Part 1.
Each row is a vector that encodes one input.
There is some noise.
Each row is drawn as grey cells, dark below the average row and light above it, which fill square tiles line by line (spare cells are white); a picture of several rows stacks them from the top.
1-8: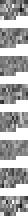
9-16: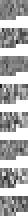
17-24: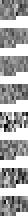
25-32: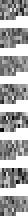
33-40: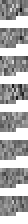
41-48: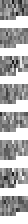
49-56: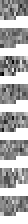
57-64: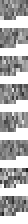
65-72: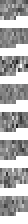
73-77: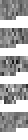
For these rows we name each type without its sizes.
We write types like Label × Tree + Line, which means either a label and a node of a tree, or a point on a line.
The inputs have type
Circle.
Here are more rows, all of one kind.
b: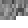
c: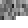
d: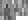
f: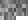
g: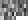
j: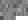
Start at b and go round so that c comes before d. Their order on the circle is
b, c, d, g, j, f.
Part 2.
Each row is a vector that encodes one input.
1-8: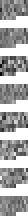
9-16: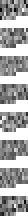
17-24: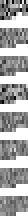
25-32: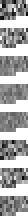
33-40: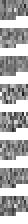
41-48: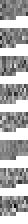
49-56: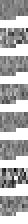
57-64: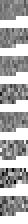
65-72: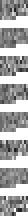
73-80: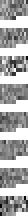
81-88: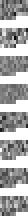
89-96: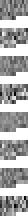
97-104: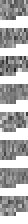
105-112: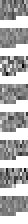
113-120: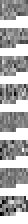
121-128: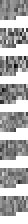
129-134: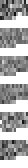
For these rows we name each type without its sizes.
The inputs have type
Line.
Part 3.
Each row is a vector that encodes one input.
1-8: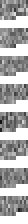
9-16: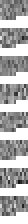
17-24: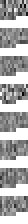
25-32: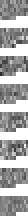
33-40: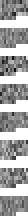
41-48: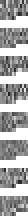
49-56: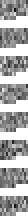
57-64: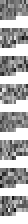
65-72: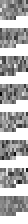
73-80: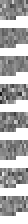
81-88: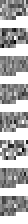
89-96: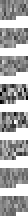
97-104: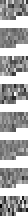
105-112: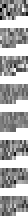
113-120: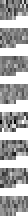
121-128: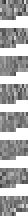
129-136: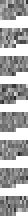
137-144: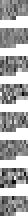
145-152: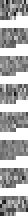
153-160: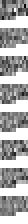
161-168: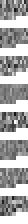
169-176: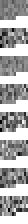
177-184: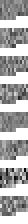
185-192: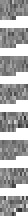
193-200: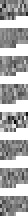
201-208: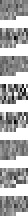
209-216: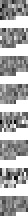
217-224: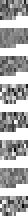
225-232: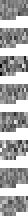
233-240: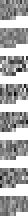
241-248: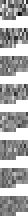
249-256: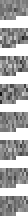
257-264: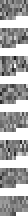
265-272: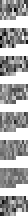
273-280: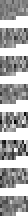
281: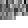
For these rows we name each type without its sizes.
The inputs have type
Line.
